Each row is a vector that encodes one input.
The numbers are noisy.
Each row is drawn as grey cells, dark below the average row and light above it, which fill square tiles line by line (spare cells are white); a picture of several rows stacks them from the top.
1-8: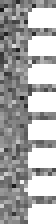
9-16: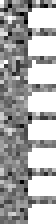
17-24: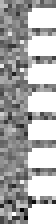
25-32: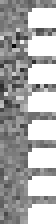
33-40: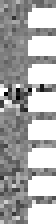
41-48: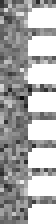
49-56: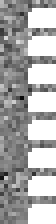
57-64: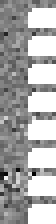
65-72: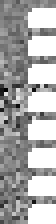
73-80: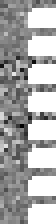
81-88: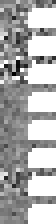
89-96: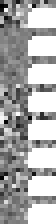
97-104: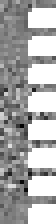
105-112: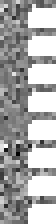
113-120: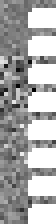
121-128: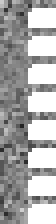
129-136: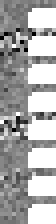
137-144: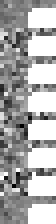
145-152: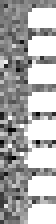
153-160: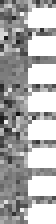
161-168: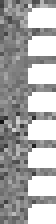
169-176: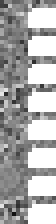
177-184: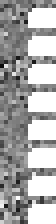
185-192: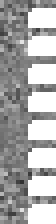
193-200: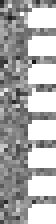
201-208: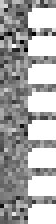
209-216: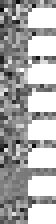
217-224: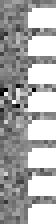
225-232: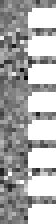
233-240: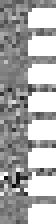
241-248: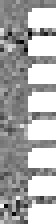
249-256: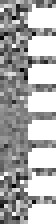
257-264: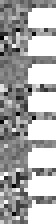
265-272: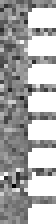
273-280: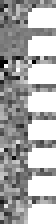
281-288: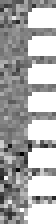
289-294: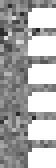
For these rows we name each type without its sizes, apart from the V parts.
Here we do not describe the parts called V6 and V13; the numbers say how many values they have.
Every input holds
a point on a line, a node of a tree, a value of V6 and a value of V13.
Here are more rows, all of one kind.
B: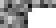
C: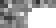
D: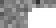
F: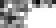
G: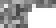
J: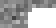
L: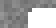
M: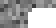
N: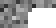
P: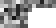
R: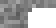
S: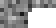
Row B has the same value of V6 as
J, N and P.
